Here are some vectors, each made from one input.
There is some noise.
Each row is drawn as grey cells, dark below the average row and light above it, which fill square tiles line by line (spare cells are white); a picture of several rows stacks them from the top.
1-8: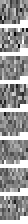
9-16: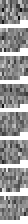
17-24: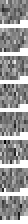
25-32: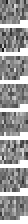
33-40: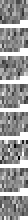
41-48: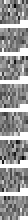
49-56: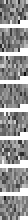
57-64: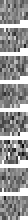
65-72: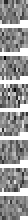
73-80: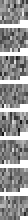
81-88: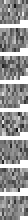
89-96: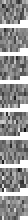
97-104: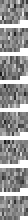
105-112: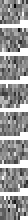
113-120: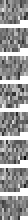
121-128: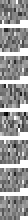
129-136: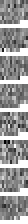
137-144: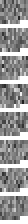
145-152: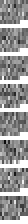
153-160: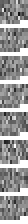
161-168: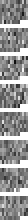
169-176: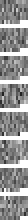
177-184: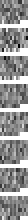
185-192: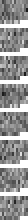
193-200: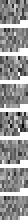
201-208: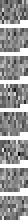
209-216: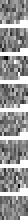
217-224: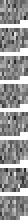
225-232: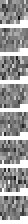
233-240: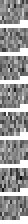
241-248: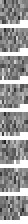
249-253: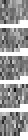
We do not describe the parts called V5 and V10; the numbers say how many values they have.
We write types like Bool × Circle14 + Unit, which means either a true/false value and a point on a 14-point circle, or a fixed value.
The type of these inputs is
Bool × V5 + Circle8 × (Line6 + V10).
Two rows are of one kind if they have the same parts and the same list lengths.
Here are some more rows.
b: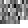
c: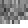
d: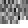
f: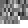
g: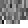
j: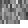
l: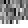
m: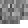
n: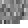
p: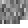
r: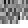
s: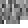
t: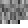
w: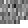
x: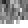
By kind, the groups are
b, w
c, g, j, l, s, t, x
d, f, m, n, p, r

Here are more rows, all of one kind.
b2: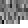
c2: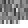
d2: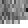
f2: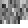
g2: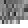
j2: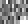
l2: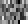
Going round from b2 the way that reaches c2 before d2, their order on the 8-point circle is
b2, c2, g2, d2, l2, f2, j2.
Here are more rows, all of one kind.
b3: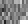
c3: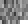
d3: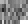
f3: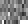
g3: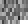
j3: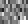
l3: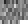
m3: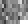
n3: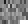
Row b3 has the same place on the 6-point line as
c3 and m3.
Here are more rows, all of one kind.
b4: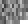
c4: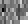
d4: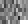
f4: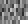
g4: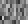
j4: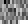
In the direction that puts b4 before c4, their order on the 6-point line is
d4, j4, b4, c4, f4, g4.
